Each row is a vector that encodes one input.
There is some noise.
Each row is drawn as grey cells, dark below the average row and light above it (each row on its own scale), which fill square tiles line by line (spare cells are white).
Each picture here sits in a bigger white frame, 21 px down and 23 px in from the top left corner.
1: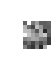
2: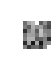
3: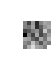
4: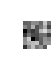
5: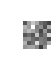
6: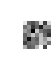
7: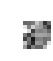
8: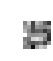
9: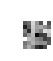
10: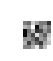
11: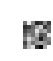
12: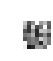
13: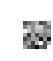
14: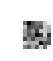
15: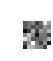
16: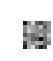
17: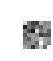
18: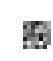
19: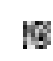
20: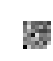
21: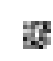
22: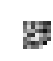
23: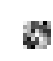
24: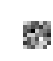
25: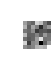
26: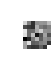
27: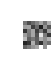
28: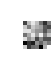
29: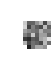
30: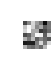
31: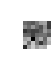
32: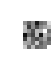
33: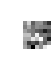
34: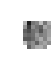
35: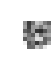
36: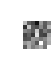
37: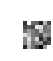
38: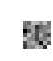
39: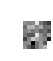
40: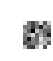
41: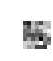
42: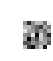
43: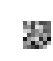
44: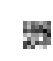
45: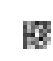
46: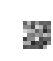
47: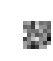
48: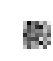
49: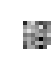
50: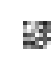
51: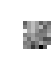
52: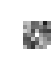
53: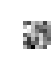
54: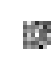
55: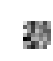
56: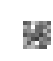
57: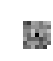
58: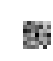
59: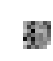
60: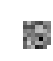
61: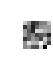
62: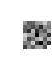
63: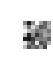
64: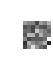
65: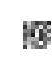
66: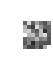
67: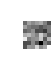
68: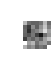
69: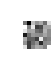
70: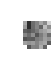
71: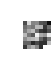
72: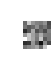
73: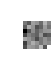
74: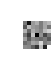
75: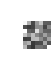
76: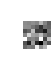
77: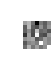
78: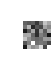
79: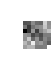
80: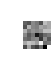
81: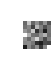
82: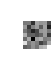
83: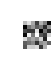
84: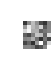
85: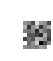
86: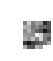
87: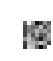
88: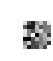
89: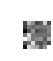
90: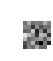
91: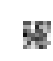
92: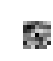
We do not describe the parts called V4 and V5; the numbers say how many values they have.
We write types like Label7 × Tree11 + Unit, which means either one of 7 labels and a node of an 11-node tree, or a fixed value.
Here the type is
(Bool × (Circle6 + Unit) + V5) × V4.
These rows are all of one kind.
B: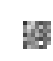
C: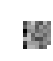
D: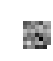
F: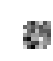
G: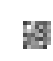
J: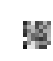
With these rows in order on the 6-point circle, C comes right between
B and D.
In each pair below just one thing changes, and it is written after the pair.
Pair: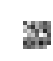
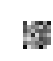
the place on the 6-point circle
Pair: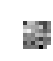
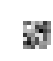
the true/false value
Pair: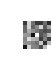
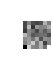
the place on the 6-point circle
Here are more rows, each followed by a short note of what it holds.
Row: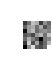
a true/false value and a value of V4
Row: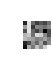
a point on a 6-point circle, a true/false value and a value of V4
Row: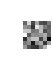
a true/false value and a value of V4
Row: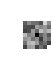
a true/false value and a value of V4
